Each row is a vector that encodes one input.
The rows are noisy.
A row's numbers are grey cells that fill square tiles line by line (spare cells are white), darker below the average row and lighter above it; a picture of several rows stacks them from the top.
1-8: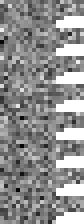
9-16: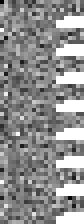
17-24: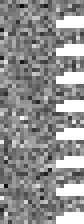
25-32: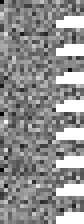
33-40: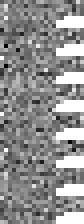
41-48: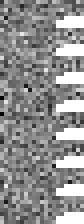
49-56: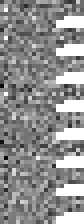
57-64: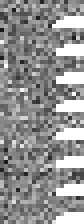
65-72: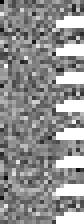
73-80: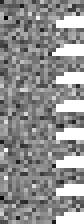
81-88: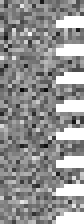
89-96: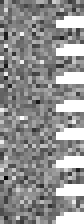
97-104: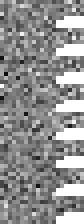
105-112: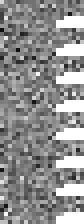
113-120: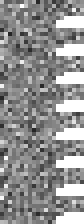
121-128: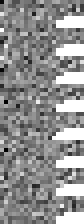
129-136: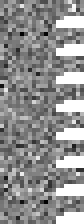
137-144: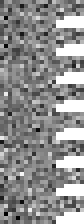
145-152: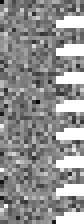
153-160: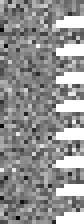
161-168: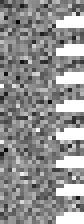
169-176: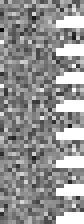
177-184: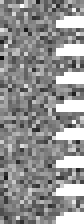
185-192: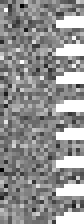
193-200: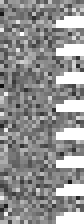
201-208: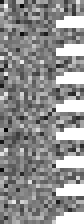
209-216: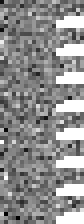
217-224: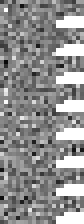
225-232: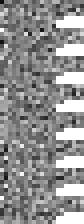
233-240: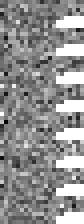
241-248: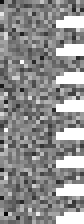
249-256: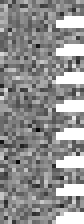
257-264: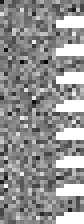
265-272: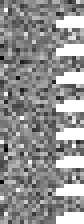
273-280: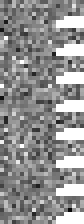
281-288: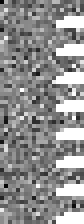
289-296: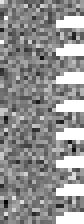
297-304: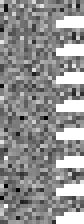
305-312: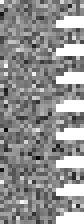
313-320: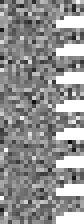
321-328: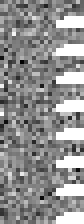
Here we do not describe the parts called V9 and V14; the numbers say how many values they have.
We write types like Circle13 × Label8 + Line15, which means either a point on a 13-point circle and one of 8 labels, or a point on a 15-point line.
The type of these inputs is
Circle8 × Line11 + V9 × V14.
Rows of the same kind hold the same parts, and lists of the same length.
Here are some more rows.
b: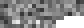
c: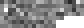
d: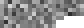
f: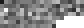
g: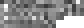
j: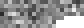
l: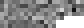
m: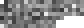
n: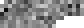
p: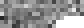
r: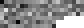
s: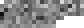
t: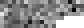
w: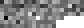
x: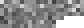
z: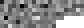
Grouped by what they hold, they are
b, d, j, m, n, p, s, x
c, f, g, l, r, t, w, z

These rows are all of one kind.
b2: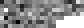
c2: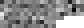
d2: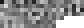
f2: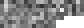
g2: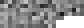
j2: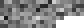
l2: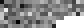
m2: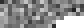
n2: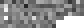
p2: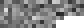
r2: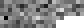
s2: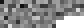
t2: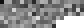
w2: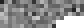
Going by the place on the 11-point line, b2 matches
l2, s2 and t2.
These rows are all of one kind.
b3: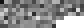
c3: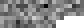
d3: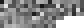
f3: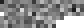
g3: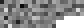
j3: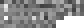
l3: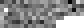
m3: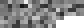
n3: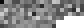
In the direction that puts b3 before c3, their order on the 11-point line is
f3, d3, j3, l3, n3, b3, g3, c3, m3.
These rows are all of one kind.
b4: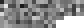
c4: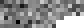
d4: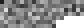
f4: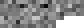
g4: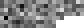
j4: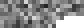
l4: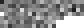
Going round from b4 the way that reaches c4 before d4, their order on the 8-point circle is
b4, f4, j4, g4, c4, l4, d4.
